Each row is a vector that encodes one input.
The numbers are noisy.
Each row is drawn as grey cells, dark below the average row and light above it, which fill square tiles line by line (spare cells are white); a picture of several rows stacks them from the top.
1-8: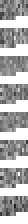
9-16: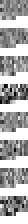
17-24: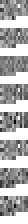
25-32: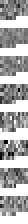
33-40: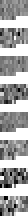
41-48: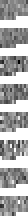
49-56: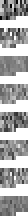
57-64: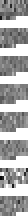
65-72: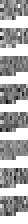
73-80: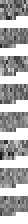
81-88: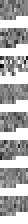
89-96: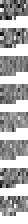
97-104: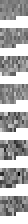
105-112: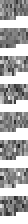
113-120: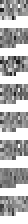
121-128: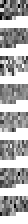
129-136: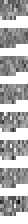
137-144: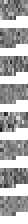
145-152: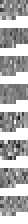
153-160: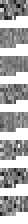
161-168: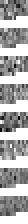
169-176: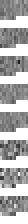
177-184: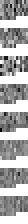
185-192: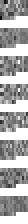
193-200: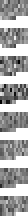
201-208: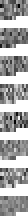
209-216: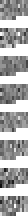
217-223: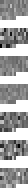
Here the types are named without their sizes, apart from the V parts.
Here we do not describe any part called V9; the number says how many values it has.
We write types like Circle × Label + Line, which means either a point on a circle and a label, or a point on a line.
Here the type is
List(Bool × V9).
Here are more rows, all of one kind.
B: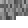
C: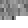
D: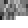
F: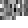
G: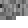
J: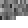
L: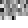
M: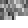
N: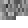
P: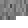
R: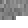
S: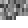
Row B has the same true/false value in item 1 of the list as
G and S.
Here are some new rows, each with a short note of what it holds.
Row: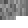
a list of one item
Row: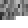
a list of two items
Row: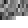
a list of one item
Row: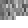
the empty list
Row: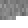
a list of one item
